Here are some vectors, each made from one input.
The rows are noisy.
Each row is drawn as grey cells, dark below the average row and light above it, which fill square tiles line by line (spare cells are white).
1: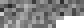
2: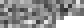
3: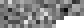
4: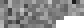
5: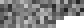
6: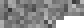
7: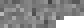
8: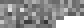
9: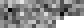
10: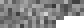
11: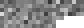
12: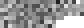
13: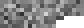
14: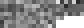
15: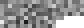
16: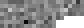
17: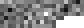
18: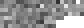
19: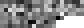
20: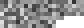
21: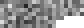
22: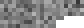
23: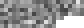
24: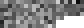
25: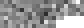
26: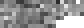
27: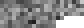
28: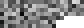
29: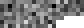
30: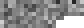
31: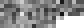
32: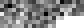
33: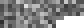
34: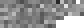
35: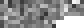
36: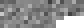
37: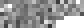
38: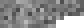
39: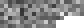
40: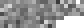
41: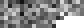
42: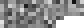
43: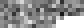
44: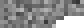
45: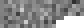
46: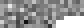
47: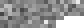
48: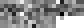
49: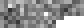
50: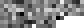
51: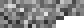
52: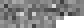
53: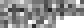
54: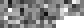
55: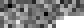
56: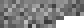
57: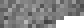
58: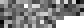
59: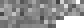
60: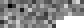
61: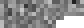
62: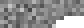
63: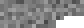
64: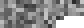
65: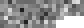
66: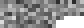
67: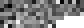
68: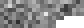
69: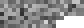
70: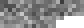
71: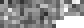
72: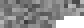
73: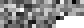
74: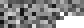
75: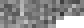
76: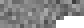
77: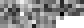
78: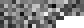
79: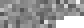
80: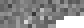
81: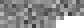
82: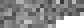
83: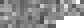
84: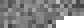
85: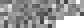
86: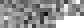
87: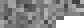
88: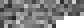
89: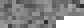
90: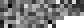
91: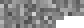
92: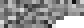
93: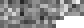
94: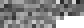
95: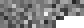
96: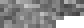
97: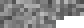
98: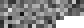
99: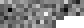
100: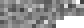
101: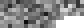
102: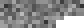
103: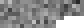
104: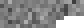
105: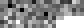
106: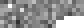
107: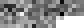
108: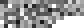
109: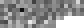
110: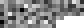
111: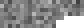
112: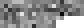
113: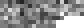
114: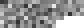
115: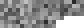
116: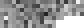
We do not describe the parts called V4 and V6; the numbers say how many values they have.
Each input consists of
a true/false value, together with either a point on a 5-point line, or a value of V4 and a value of V6.
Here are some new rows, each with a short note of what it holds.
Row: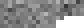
a true/false value, a value of V4 and a value of V6
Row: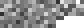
a point on a 5-point line and a true/false value
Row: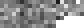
a point on a 5-point line and a true/false value
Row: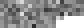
a true/false value, a value of V4 and a value of V6
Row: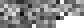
a point on a 5-point line and a true/false value
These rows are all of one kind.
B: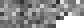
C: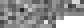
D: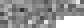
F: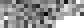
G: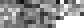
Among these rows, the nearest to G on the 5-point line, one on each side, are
B and C.
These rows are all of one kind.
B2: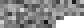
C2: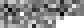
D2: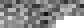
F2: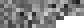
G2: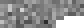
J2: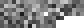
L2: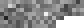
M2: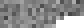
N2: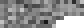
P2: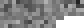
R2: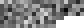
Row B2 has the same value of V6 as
D2, G2, J2 and N2.
